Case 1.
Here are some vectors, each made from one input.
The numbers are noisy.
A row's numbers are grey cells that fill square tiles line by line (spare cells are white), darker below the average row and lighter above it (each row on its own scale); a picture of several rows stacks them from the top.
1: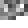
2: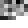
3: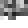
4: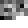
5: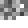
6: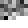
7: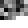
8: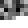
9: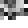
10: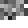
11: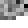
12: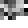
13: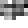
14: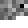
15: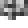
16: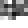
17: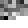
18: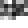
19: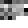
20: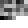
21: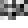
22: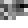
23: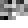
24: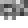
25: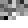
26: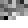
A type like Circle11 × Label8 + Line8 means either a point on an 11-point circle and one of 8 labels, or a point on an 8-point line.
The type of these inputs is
Line4.
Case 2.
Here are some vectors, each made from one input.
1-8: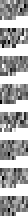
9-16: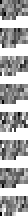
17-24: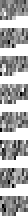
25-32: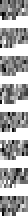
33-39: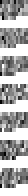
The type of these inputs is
Line5 × Line5.
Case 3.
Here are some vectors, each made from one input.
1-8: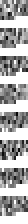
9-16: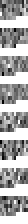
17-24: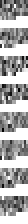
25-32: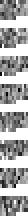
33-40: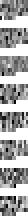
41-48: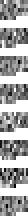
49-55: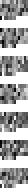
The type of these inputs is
Circle10 + Unit.
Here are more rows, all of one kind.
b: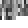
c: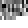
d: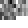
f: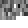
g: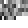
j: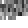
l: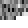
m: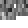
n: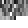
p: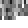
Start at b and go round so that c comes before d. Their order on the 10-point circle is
b, f, m, n, j, c, l, g, d, p.
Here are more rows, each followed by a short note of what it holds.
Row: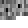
a point on a 10-point circle
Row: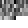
a point on a 10-point circle
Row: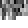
a point on a 10-point circle
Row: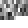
a fixed value
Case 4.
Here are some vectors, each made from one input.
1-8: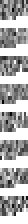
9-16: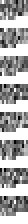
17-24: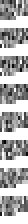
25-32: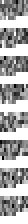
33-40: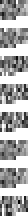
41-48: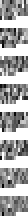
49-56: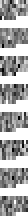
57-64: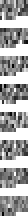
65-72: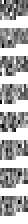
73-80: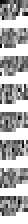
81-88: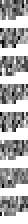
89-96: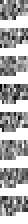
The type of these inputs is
Circle10 + Unit.
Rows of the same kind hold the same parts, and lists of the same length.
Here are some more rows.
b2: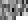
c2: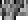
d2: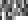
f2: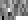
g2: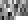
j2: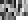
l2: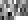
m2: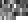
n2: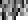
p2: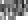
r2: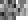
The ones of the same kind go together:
b2, c2, d2, j2, m2, n2, p2, r2
f2, g2, l2

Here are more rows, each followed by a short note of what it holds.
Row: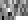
a fixed value
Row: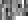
a point on a 10-point circle
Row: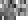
a point on a 10-point circle
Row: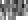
a point on a 10-point circle
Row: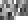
a fixed value
